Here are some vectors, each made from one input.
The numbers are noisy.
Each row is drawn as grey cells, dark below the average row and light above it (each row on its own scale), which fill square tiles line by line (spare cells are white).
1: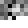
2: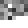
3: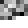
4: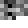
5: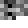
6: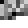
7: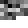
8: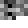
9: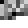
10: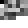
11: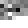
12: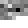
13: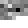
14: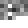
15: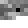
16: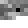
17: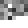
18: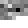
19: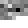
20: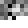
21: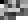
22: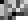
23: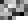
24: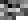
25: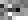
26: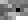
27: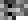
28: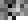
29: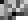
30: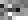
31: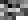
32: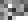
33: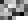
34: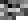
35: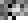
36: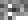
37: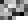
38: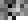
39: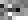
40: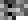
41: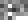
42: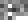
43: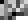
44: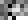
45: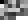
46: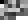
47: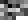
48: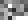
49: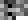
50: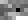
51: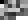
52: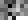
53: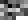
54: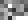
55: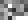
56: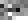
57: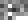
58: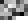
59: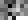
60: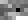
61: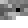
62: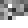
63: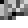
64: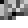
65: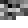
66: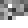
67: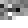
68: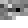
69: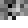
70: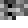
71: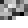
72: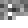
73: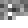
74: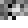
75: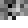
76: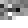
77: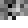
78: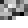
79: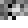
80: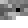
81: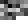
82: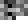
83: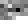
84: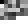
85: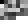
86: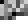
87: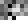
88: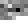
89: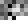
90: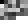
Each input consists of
a point on a 12-point line.
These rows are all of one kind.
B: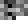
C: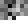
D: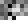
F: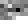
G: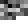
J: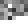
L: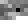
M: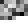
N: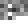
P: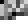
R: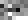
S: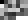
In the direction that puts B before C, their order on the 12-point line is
L, F, R, N, J, M, P, S, G, B, C, D.
